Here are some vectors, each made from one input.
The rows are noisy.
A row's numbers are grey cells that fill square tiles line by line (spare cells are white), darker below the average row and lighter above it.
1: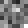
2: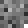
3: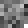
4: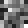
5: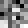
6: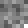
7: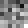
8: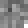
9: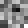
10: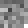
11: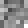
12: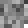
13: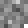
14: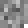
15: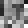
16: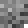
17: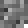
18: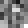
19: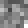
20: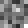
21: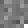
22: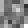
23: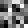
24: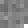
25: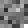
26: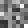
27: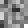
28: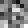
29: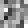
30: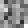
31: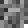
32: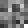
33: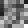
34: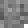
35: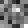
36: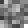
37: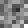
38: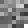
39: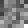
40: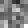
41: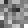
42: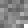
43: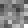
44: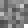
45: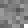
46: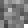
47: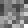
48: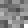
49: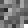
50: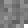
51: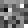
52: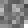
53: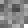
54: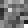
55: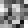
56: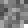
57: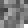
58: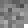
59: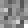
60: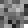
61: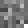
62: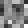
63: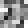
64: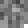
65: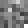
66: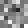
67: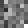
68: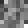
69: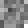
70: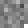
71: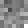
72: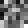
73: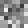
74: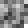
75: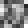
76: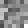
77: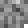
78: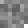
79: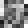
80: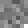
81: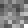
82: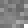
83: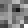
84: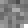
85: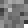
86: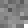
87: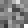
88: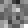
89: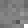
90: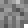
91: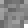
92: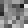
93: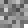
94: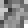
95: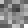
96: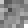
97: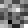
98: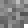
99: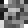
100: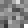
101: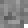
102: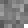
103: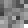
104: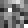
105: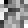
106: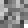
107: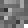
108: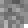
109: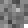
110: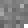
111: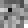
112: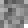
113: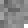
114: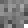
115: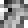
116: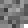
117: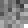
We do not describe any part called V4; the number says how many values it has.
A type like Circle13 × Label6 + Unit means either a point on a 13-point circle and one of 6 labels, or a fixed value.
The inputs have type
(Line5 + V4) × Line8 + Tree8.
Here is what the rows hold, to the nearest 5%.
About 70% of them hold a point on an 8-point line, together with either a point on a 5-point line, or a value of V4. The rest hold a node of an 8-node tree.
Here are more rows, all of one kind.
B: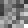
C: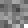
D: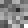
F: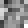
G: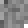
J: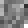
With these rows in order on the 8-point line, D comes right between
B and C.
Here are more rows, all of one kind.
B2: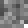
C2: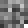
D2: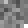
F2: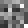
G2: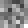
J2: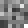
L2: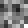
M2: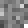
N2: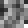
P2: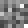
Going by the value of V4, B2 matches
D2 and L2.
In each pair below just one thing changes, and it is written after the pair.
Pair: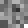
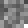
the place on the 5-point line
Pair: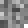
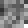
the place on the 5-point line
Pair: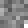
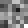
the place on the 8-point line
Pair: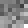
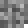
the place on the 5-point line
